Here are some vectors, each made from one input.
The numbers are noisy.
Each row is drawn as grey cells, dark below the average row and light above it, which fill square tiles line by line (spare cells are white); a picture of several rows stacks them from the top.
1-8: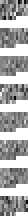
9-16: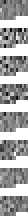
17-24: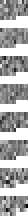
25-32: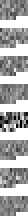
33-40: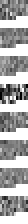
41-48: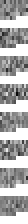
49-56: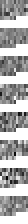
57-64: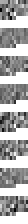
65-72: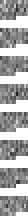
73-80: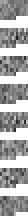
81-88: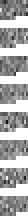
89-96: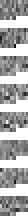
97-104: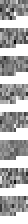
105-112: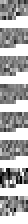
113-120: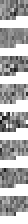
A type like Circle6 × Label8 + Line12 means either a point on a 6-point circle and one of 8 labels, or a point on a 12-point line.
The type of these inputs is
Label5 × Label5 + Unit.
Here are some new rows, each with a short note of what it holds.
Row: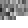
two labels (each one of 5)
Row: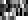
a fixed value
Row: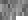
two labels (each one of 5)
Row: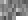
two labels (each one of 5)
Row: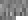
two labels (each one of 5)
